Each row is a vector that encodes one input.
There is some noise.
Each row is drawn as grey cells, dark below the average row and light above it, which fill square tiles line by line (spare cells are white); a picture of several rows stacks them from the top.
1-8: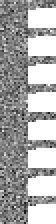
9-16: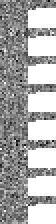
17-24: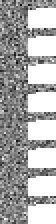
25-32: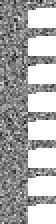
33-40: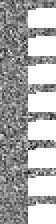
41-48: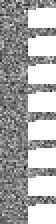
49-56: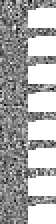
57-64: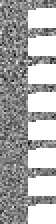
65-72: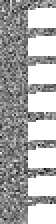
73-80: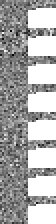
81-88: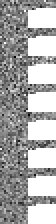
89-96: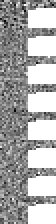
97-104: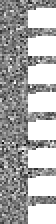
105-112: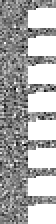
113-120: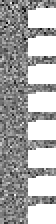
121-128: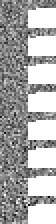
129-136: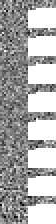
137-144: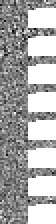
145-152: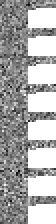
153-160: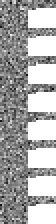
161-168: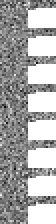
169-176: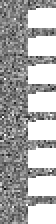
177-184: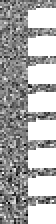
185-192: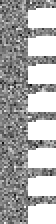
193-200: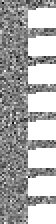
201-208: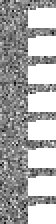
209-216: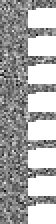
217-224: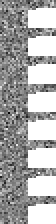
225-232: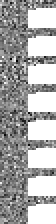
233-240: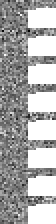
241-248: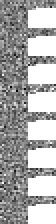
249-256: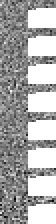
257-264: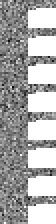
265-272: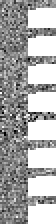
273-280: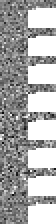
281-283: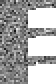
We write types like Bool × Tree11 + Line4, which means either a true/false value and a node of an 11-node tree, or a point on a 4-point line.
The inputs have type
Circle15 × (Line7 + Line18).
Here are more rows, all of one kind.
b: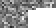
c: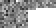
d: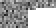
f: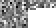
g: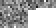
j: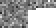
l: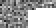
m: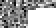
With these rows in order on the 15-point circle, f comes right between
d and j.
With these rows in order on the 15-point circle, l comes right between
b and m.
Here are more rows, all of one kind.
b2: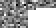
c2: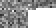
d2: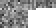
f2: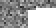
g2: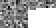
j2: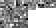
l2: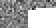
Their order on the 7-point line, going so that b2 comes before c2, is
g2, b2, j2, f2, l2, c2, d2.
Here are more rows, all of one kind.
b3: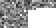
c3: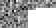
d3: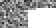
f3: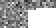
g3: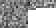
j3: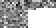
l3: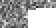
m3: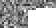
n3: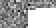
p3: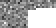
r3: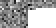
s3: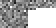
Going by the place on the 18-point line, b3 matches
m3, n3 and r3.
